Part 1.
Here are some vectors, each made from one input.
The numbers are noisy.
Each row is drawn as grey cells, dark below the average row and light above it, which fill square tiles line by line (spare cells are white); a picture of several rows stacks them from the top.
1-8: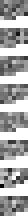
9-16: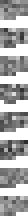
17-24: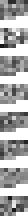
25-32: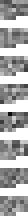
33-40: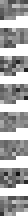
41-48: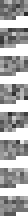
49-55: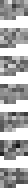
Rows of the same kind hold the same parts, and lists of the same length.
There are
2 kinds of row.
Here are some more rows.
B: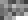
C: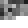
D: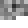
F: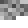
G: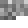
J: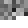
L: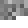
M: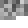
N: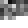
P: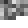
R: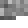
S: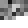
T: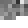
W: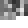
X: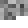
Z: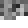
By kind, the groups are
B, C, N, S
D, F, G, J, L, M, P, R, T, W, X, Z

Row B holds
a point on a 5-point line.
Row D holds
a point on a 5-point line and three true/false values.
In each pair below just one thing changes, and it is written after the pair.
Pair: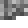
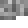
the place on the 5-point line
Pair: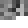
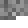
the place on the 5-point line
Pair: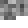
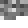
the place on the 5-point line
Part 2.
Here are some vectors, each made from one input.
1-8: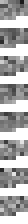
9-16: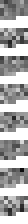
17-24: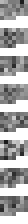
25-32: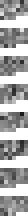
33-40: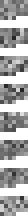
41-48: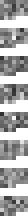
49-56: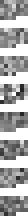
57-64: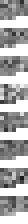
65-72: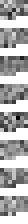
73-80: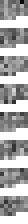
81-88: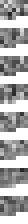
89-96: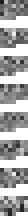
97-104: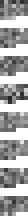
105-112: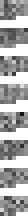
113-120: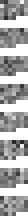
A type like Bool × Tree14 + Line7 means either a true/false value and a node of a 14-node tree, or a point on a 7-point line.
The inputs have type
List2(Circle10).
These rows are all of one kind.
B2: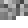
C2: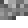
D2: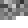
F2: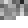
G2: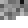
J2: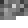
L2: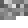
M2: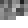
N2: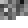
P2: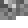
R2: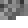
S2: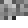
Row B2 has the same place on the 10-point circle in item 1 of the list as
C2 and L2.
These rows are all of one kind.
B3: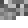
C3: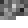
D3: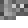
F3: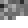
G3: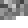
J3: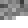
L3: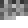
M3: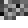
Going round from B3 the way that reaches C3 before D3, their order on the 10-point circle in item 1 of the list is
B3, G3, J3, F3, L3, C3, D3, M3.
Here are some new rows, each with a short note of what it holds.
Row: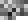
the empty list
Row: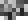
the empty list
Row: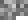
a list of two items
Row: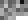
a list of two items
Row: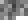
a list of one item
